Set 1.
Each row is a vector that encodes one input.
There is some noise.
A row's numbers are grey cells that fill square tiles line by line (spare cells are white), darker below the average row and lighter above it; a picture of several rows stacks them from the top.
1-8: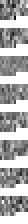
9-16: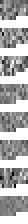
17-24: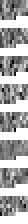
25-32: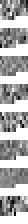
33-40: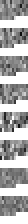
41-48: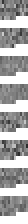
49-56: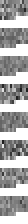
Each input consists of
either a point on a 5-point line, or a node of a 7-node tree.
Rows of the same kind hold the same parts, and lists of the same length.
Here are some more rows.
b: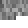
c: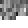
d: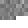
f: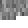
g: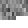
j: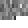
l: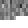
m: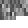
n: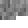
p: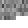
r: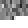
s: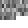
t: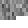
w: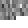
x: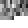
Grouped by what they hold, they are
b, c, f, l, m, p, r, s, x
d, g, j, n, t, w

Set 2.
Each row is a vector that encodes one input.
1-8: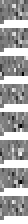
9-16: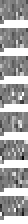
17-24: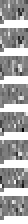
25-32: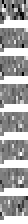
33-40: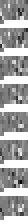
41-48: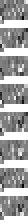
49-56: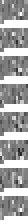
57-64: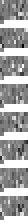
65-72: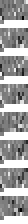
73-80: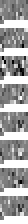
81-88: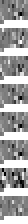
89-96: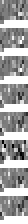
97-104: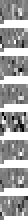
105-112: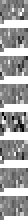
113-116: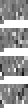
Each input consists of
a list of up to two points on a 4-point line.
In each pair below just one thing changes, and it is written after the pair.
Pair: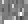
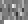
the place on the 4-point line in item 2 of the list
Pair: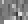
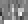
the place on the 4-point line in item 1 of the list
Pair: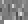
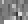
the place on the 4-point line in item 1 of the list
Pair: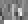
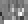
the place on the 4-point line in item 2 of the list
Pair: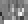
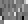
the place on the 4-point line in item 1 of the list
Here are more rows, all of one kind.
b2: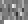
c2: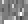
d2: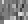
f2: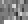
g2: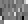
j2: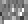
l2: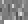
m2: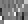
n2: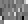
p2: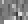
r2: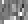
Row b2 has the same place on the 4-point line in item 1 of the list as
c2 and l2.
